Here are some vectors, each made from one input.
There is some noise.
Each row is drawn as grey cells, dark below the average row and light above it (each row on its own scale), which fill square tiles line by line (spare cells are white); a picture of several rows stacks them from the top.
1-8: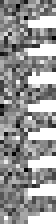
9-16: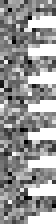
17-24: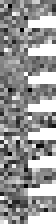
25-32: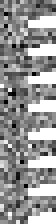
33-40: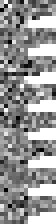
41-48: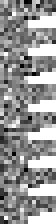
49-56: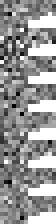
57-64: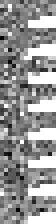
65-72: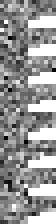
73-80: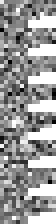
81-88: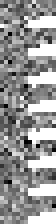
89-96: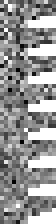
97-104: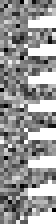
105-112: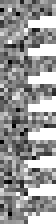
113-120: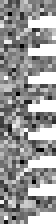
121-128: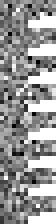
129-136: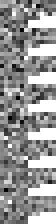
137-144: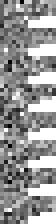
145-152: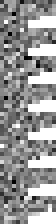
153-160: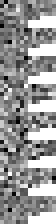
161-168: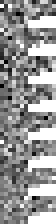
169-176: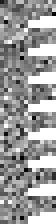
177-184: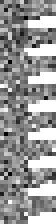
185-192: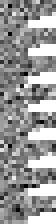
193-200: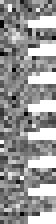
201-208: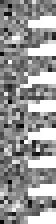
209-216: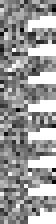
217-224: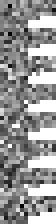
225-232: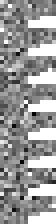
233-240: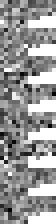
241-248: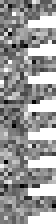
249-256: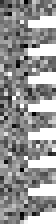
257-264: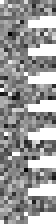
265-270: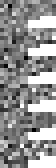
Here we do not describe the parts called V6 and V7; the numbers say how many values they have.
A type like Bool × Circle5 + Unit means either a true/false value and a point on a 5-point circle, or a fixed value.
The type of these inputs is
Bool × Bool × Bool × (Circle8 + V6) × Circle10 × V7.
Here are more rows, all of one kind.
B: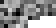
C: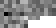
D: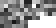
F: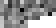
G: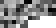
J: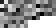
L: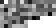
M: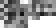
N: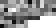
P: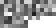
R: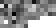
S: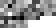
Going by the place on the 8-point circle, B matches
C, F, G and L.
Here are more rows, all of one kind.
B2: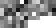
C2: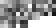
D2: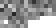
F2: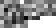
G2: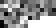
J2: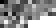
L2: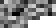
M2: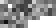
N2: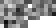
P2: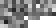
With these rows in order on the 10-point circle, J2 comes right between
B2 and D2.
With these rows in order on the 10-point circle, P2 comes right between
D2 and L2.
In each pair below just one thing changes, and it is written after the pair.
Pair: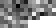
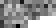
the place on the 10-point circle
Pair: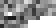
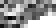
one of the three true/false values
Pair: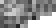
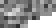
the place on the 10-point circle
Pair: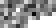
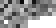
the value of V7
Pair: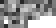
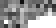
one of the three true/false values
